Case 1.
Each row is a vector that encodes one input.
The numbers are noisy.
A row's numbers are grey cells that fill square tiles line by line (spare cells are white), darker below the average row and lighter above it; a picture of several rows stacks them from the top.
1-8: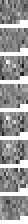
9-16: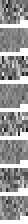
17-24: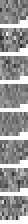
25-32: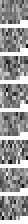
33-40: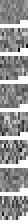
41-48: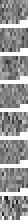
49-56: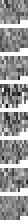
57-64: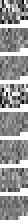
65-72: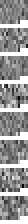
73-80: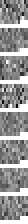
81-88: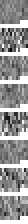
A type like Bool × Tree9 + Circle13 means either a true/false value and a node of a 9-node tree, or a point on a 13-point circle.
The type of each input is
Line8.
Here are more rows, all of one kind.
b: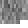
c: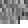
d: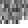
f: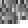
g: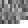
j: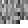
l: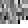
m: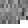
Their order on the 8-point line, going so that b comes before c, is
j, f, b, l, d, g, m, c.
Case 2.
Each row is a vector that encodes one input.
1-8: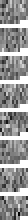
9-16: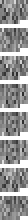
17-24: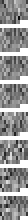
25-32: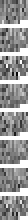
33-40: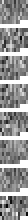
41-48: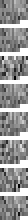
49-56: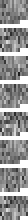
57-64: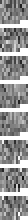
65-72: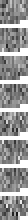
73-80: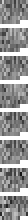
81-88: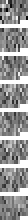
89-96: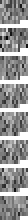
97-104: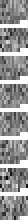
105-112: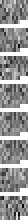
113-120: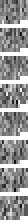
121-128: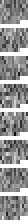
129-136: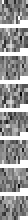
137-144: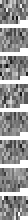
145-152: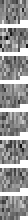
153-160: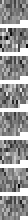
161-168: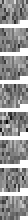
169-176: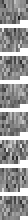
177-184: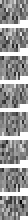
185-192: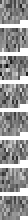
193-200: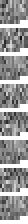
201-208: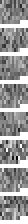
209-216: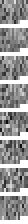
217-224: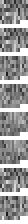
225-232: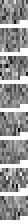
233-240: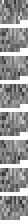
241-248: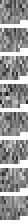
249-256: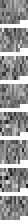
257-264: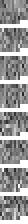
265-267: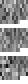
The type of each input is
Line6.
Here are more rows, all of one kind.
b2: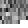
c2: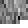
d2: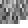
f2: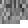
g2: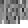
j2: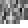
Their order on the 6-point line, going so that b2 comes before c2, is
b2, f2, g2, c2, d2, j2.
